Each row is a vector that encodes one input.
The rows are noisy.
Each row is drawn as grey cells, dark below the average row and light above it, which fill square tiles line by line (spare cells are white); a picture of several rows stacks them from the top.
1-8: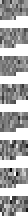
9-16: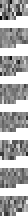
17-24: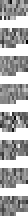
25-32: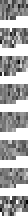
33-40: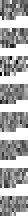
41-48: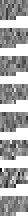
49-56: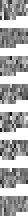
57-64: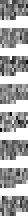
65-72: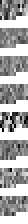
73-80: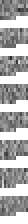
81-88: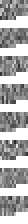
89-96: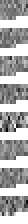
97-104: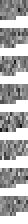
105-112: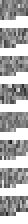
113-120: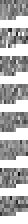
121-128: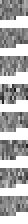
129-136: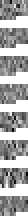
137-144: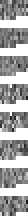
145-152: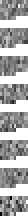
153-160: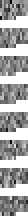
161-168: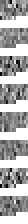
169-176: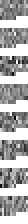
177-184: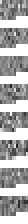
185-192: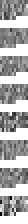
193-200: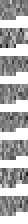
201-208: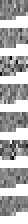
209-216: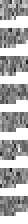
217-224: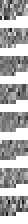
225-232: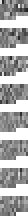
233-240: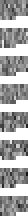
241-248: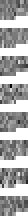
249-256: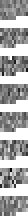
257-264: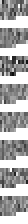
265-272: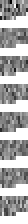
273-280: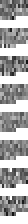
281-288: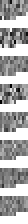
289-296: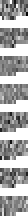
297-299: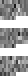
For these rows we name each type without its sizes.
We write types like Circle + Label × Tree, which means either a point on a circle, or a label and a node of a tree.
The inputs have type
(Bool × Bool × Bool + Unit) × Line.
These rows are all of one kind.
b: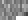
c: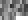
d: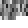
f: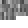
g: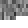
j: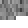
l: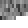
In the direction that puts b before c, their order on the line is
f, d, j, b, c, l, g.
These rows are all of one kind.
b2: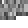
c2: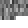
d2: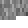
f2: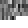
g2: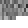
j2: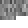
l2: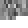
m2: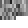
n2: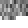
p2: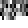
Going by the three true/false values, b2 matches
l2 and m2.
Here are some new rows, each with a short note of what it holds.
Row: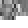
a point on a line
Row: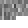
a point on a line
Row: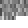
a point on a line
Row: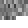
a point on a line
